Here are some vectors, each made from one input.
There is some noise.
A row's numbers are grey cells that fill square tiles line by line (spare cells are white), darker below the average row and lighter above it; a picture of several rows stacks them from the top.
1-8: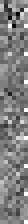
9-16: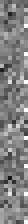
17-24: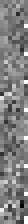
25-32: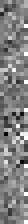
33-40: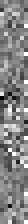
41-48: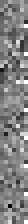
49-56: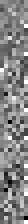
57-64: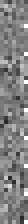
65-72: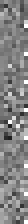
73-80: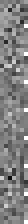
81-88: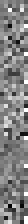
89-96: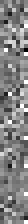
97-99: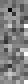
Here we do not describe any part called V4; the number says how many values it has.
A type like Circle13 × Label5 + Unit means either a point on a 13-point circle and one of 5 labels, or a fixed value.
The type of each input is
List2(Bool × V4).
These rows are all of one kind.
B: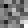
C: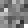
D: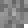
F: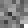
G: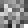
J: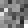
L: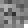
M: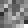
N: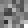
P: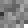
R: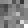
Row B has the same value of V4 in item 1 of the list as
C and R.
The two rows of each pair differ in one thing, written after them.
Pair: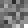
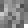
the value of V4 in item 2 of the list
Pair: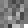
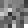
the true/false value in item 1 of the list
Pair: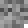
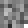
the value of V4 in item 1 of the list
